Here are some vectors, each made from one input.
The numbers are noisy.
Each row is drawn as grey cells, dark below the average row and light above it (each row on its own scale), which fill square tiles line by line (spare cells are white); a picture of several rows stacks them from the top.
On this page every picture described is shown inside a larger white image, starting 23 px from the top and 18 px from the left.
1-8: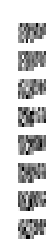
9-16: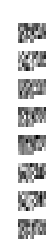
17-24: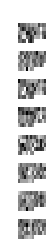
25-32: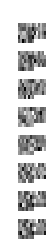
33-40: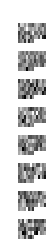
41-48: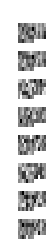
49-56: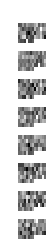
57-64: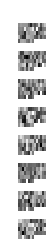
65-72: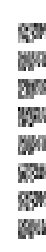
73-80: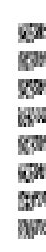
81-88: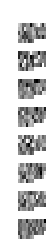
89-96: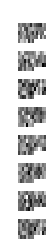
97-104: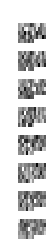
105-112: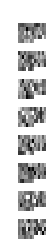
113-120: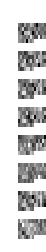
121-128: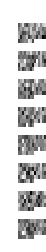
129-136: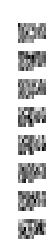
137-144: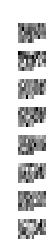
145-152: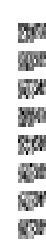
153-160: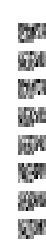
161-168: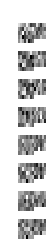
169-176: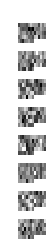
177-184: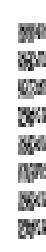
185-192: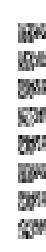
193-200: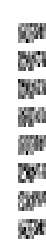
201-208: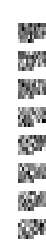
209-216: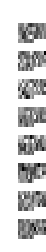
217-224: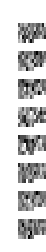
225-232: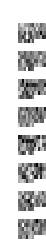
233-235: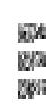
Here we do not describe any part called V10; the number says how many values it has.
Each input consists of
a value of V10, together with either one of 7 labels, or a point on a 7-point line.
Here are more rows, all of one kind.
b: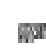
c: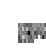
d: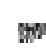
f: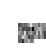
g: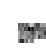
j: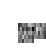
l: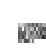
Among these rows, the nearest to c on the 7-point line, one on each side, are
b and g.
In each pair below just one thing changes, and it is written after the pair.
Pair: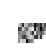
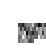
the value of V10
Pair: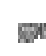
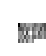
the value of V10
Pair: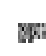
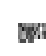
the label
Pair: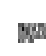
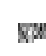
the label
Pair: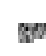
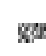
the value of V10
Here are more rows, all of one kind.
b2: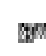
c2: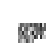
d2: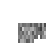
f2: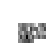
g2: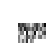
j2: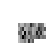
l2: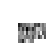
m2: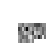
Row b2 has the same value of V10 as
c2 and d2.
